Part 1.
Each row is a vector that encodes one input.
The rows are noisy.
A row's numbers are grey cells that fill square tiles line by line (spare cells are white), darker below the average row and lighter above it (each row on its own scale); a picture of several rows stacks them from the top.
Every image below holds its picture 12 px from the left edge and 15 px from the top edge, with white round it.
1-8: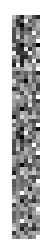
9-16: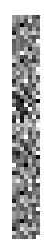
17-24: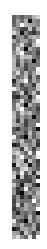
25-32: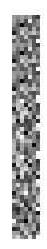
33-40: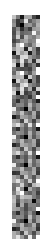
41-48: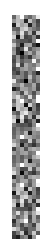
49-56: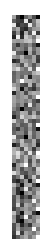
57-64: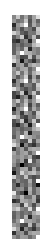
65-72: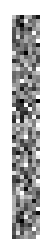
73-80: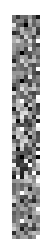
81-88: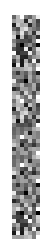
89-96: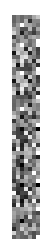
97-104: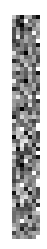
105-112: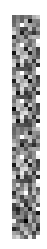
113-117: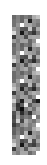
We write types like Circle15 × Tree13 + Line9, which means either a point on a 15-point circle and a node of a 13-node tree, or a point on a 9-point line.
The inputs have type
Bool × Bool × Bool.
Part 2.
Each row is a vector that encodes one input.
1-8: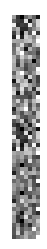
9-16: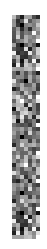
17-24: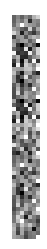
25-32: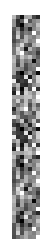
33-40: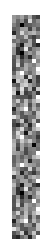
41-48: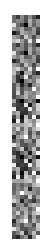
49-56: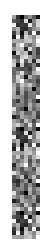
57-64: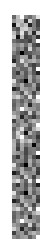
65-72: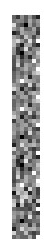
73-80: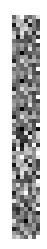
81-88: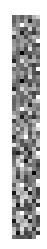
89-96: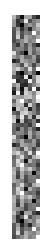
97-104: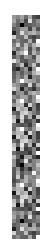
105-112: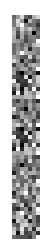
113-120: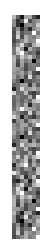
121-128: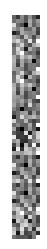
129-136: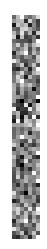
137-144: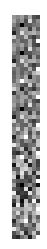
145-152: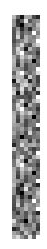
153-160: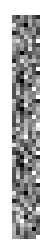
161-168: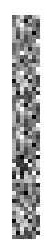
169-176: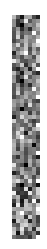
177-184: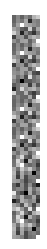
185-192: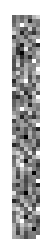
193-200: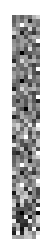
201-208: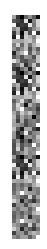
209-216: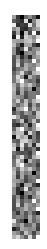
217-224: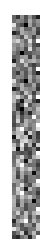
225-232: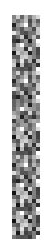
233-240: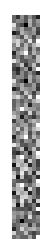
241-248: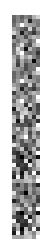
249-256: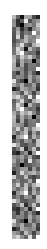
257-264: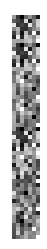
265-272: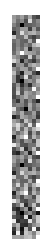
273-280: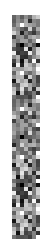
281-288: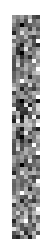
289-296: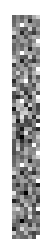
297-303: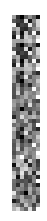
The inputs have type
Bool × Bool × Bool.
